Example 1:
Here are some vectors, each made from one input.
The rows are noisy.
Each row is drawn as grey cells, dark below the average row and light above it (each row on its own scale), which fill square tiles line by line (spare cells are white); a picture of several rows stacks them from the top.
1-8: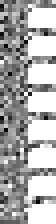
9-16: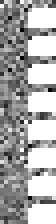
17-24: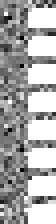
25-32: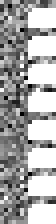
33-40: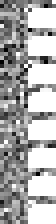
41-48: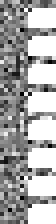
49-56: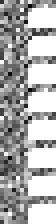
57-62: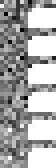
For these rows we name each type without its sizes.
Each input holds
a list of points on a circle.
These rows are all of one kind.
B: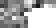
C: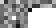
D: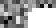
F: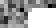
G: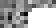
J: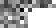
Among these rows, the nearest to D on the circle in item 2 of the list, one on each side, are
B and J.
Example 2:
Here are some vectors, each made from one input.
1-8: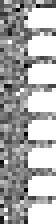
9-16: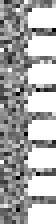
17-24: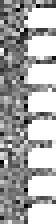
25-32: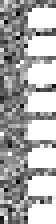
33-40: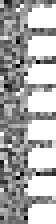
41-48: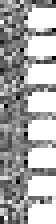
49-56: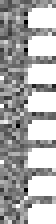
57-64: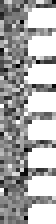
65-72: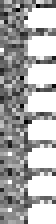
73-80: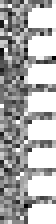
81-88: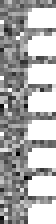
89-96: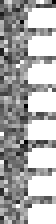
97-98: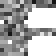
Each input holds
either a point on an 8-point circle, or three true/false values.
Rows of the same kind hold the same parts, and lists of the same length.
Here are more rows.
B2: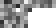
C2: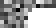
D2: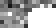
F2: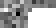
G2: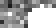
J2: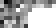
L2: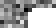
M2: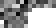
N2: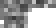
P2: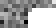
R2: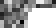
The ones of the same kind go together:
B2, D2, G2, J2, L2, P2
C2, F2, M2, N2, R2

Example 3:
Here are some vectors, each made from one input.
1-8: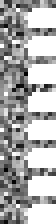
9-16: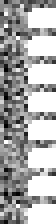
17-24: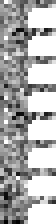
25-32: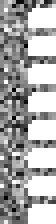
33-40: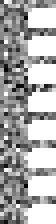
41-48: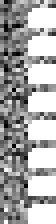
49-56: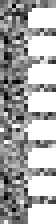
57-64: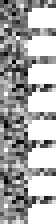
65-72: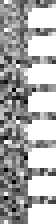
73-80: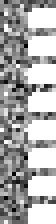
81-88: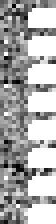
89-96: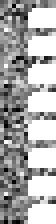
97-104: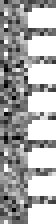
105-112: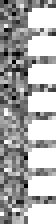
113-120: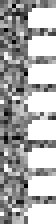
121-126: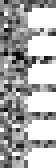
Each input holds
a point on a 5-point circle and a true/false value.
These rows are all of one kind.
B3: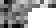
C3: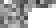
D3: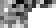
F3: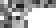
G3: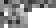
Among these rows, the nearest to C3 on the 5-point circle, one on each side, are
D3 and F3.
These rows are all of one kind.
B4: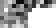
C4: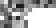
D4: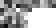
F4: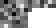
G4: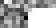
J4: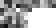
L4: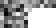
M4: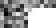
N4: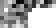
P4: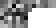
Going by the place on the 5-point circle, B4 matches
N4 and P4.
